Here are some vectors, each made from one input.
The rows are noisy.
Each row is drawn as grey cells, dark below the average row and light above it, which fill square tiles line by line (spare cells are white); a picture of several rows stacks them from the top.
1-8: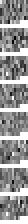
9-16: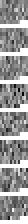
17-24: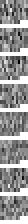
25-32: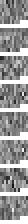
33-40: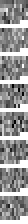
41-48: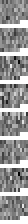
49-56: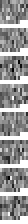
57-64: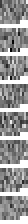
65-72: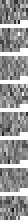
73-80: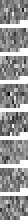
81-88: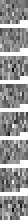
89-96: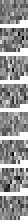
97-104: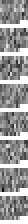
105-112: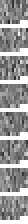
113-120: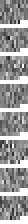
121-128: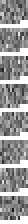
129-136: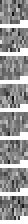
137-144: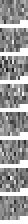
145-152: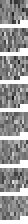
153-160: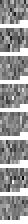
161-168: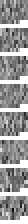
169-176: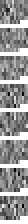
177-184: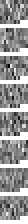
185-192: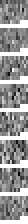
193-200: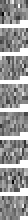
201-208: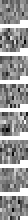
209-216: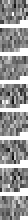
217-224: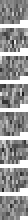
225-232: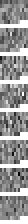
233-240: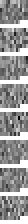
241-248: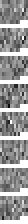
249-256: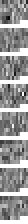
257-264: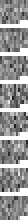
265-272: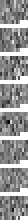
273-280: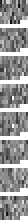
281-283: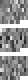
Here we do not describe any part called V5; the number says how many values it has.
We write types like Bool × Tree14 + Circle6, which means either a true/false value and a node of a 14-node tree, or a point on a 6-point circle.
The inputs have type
((Bool × Bool × Bool + V5) × Line11 + Circle10) × Circle10.
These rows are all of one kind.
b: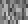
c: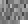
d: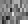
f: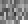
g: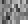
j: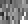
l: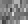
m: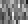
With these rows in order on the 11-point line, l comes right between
c and m.
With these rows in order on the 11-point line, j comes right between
c and f.
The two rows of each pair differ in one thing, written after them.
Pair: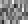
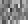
the place on the 10-point circle
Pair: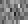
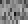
the place on the 11-point line
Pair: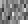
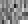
the value of V5
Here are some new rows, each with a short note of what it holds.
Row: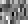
a point on each of two 10-point circles
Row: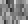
a point on a 10-point circle, a point on an 11-point line and a value of V5
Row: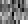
a point on each of two 10-point circles
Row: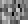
a point on each of two 10-point circles
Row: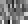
a point on a 10-point circle, a point on an 11-point line and three true/false values
